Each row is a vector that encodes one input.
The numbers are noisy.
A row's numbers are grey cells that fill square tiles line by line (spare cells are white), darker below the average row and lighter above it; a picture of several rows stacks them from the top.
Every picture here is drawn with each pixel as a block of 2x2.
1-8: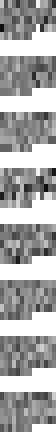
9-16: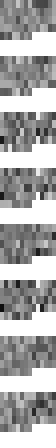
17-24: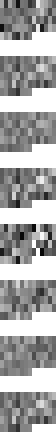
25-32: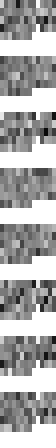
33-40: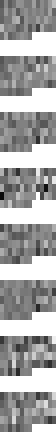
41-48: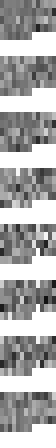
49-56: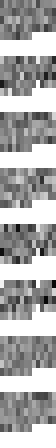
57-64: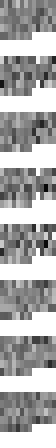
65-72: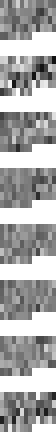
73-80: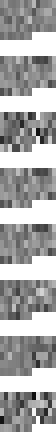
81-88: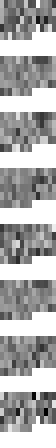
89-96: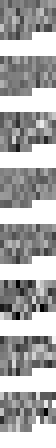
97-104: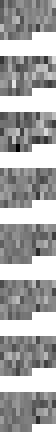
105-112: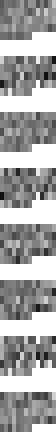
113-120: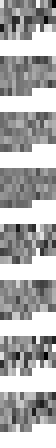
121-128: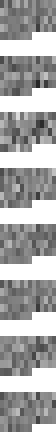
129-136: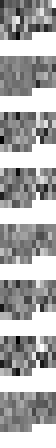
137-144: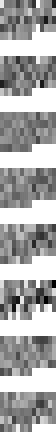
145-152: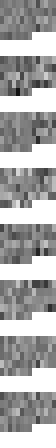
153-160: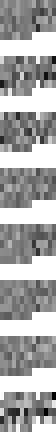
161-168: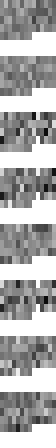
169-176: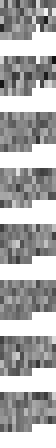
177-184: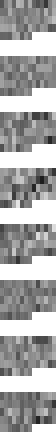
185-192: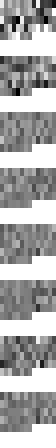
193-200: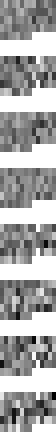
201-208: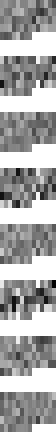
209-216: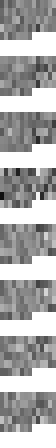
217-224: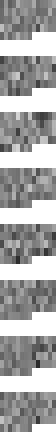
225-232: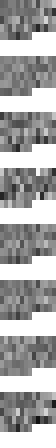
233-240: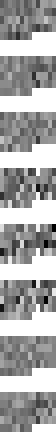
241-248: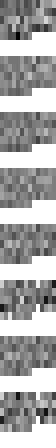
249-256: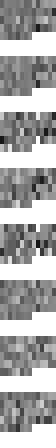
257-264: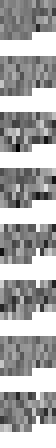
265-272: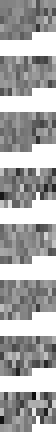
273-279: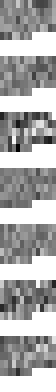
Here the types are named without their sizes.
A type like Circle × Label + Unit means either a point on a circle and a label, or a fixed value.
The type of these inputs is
Bool × Line.
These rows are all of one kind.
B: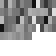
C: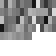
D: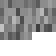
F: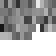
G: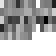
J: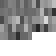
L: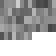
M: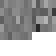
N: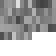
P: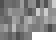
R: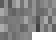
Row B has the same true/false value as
C, F and G.
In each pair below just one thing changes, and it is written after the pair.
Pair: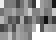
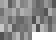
the true/false value
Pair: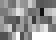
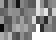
the true/false value
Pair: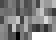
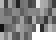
the true/false value
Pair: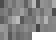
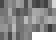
the place on the line
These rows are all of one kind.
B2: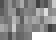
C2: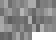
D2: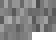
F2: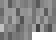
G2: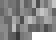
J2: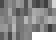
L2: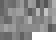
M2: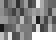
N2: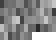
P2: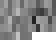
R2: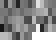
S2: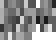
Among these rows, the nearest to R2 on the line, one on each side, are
N2 and P2.
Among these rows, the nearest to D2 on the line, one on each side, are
M2 and P2.
